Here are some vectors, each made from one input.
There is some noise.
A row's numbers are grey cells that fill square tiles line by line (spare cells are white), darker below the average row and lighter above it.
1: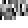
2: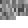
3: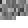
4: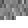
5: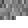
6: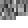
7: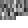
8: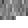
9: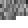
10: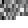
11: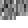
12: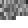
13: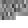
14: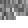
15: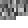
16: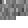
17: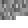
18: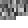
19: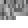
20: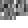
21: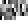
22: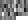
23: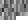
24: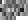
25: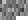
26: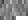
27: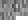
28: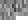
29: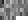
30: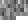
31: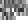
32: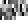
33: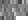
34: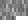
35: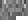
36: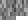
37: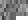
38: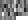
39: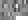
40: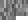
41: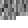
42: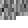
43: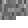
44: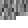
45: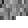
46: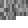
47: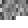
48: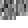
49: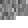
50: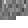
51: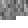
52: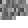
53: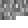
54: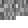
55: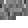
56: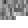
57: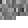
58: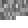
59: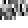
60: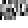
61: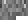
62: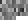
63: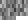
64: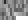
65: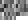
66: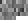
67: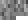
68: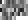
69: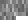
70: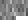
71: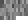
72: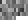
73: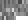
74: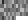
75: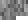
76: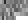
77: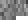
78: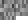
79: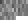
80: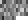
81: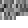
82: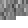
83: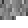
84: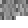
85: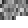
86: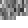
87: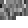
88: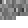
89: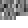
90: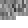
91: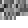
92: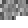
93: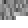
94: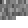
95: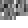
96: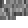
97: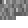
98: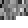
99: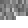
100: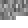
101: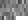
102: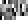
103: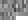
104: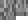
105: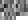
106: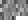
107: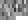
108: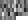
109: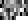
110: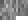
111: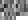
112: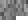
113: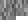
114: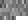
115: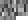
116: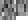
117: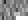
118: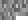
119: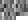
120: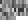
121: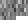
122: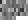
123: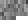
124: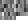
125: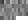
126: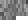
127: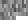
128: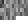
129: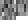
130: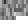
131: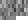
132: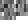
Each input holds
a list of up to three items, each a point on a 5-point line and a true/false value.
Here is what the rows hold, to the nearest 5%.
All of them are lists of up to three items, each a point on a 5-point line and a true/false value: about 5% are empty, 20% hold one, 30% two and 45% three.
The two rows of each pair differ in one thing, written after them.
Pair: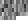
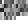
the true/false value in item 1 of the list
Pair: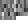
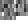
the place on the 5-point line in item 1 of the list
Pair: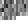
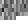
the place on the 5-point line in item 1 of the list
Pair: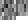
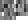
the true/false value in item 1 of the list
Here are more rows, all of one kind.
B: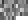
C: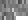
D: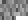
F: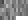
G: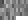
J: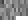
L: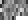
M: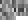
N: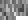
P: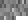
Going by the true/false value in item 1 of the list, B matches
D and L.
